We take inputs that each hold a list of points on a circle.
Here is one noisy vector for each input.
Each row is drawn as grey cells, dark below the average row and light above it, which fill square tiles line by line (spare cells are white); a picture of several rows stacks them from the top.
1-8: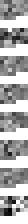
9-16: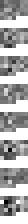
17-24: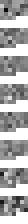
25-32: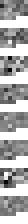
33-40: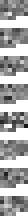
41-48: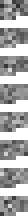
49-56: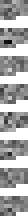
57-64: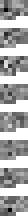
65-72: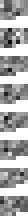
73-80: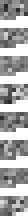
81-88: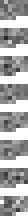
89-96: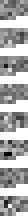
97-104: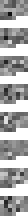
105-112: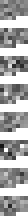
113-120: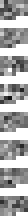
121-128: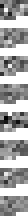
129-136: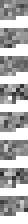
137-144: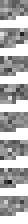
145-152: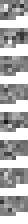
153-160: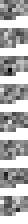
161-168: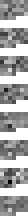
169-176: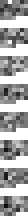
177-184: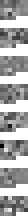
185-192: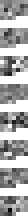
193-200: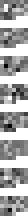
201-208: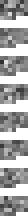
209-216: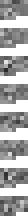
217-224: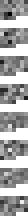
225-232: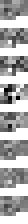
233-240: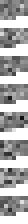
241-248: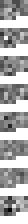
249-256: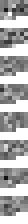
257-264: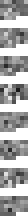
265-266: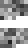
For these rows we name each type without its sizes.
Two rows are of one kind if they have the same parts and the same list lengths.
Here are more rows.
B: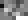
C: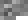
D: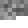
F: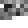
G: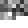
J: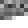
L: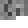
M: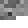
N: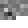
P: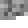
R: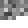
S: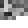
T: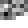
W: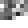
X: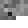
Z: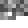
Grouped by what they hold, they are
B, D, L, M, N, R, S, X
C, G, P, T, W, Z
F, J

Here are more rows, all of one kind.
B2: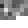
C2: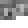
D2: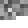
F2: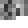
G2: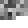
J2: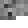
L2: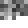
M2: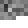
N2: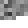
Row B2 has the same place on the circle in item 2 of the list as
C2 and F2.
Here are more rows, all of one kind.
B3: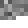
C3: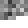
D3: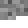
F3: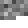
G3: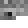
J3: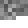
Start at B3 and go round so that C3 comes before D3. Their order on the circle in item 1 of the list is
B3, G3, F3, C3, D3, J3.
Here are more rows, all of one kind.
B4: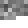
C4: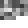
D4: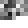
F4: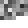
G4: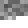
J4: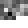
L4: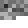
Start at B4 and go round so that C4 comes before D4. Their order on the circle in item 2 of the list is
B4, G4, L4, C4, J4, F4, D4.
